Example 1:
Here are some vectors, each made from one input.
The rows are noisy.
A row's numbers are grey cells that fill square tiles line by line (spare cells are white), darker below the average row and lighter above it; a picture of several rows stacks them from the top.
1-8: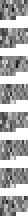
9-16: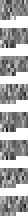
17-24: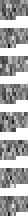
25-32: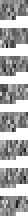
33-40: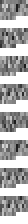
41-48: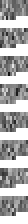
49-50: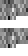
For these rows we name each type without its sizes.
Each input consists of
a point on a circle.
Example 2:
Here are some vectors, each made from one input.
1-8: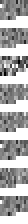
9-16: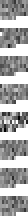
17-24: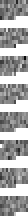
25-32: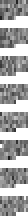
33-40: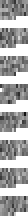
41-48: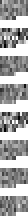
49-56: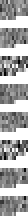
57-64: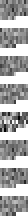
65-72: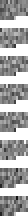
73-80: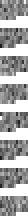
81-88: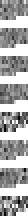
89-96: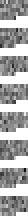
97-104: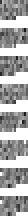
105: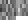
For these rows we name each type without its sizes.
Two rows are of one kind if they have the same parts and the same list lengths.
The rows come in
2 kinds.
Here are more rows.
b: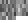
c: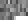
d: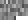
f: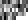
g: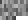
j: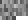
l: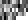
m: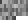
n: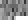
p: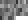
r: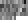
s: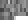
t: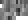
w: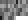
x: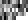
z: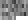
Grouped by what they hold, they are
b, c, d, g, j, m, n, p, r, s, t, w, z
f, l, x

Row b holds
a point on a circle.
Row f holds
a fixed value.
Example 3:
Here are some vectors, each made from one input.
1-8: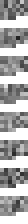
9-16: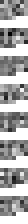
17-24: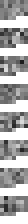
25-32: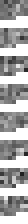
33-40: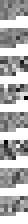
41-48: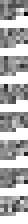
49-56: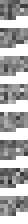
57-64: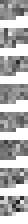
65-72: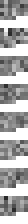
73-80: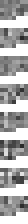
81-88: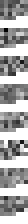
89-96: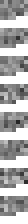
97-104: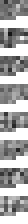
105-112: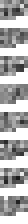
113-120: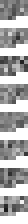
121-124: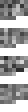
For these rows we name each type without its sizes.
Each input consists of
four true/false values.
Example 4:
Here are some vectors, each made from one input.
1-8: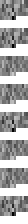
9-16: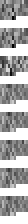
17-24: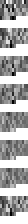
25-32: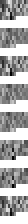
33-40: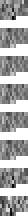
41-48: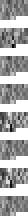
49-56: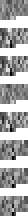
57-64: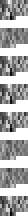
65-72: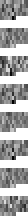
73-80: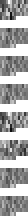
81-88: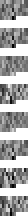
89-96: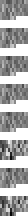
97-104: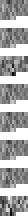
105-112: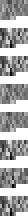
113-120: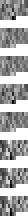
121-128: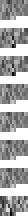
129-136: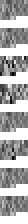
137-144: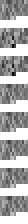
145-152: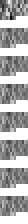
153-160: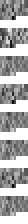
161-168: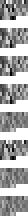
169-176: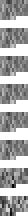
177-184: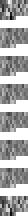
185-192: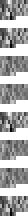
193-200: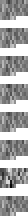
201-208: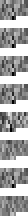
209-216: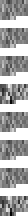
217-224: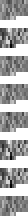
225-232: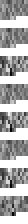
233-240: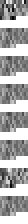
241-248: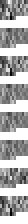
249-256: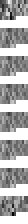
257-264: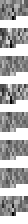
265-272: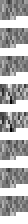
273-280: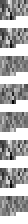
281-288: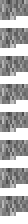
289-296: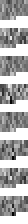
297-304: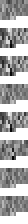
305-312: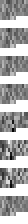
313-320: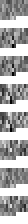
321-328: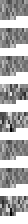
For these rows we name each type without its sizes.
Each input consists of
a point on a line.
